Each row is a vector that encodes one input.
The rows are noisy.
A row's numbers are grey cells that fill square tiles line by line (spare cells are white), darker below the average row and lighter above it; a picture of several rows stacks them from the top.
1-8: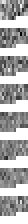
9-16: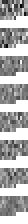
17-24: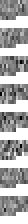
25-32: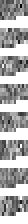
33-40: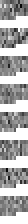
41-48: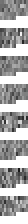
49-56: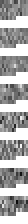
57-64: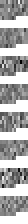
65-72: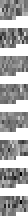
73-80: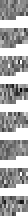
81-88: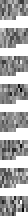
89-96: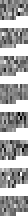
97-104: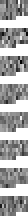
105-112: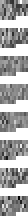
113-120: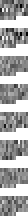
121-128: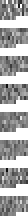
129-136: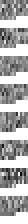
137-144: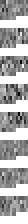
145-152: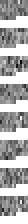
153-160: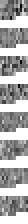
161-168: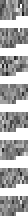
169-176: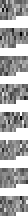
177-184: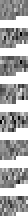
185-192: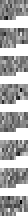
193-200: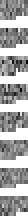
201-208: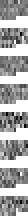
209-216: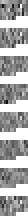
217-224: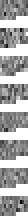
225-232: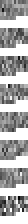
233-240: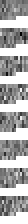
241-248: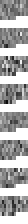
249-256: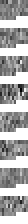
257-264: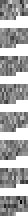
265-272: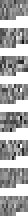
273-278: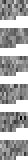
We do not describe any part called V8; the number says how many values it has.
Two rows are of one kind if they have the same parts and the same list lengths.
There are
2 kinds of row.
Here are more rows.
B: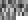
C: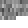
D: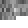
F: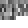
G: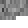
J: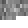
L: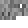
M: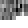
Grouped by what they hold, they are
B, F, M
C, D, G, J, L

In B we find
one of 6 labels and a value of V8.
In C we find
one of 5 labels and a point on a 14-point line.
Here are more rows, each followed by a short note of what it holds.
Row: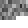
one of 6 labels and a value of V8
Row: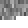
one of 5 labels and a point on a 14-point line
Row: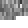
one of 5 labels and a point on a 14-point line
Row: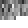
one of 5 labels and a point on a 14-point line
